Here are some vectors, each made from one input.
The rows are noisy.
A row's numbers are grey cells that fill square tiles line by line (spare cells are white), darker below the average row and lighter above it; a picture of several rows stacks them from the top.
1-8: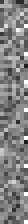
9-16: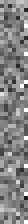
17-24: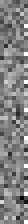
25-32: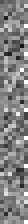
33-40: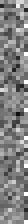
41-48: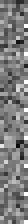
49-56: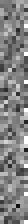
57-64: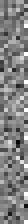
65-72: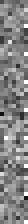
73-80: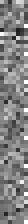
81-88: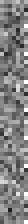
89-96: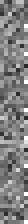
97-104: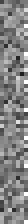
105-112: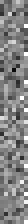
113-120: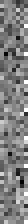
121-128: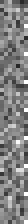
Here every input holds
either a point on a 6-point line, or a list of up to two points on a 6-point circle.
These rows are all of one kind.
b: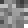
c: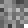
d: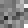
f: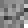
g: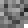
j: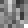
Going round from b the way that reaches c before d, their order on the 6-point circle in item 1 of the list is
b, c, j, g, f, d.
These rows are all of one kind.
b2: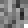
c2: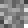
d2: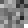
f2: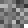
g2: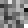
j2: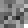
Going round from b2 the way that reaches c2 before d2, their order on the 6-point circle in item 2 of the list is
b2, c2, j2, d2, f2, g2.
